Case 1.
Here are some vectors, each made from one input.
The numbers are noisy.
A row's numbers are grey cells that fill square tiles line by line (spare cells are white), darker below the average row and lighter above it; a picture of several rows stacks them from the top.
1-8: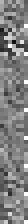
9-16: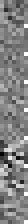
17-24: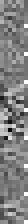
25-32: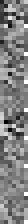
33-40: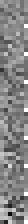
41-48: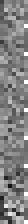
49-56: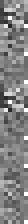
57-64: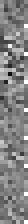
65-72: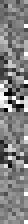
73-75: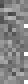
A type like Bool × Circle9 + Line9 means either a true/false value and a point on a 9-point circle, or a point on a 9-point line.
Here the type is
Label6.
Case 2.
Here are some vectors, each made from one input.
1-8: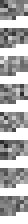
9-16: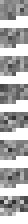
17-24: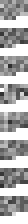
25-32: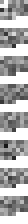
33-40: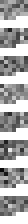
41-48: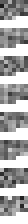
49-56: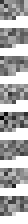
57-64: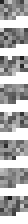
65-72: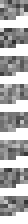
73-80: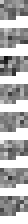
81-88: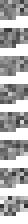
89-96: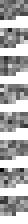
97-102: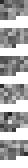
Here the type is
Bool × Bool × Bool × Bool.
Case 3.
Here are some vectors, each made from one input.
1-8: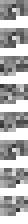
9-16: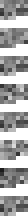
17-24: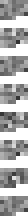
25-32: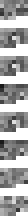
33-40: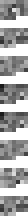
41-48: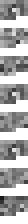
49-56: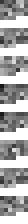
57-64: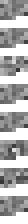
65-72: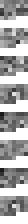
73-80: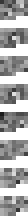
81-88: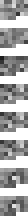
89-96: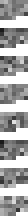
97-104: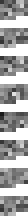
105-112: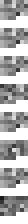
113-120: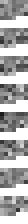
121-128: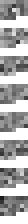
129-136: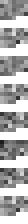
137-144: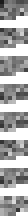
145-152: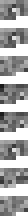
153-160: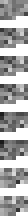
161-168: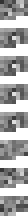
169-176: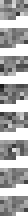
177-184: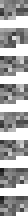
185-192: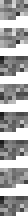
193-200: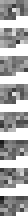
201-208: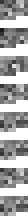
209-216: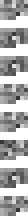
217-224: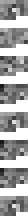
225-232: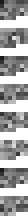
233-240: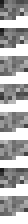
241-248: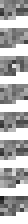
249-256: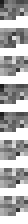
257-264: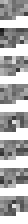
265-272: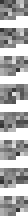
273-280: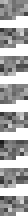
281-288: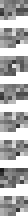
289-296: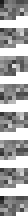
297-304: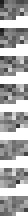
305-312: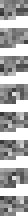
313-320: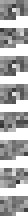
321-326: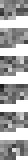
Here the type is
Label6.
